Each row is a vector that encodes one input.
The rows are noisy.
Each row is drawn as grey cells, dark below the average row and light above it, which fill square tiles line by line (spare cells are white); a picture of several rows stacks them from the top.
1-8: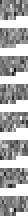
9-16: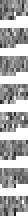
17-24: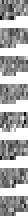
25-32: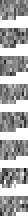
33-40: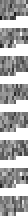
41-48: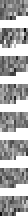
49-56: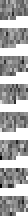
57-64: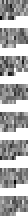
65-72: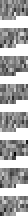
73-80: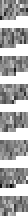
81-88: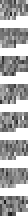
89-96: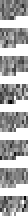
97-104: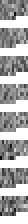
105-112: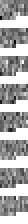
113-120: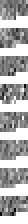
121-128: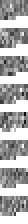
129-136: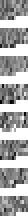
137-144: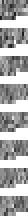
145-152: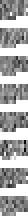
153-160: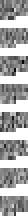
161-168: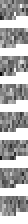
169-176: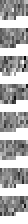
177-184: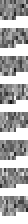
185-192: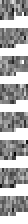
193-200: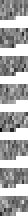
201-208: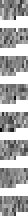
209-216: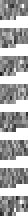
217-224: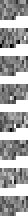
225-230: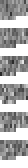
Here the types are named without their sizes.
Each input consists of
a true/false value, together with a list of items, each either a label, or a point on a line.
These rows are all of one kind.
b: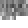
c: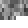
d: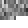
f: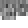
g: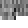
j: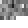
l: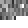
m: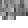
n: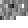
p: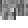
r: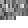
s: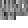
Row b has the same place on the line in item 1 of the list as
m and p.
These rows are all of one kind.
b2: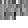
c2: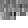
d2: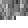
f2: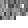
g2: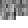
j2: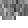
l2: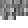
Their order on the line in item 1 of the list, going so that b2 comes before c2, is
d2, f2, b2, c2, g2, l2, j2.
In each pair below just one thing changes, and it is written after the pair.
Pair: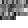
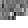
the label in item 1 of the list
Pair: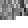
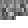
the label in item 1 of the list
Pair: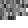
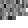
the place on the line in item 2 of the list
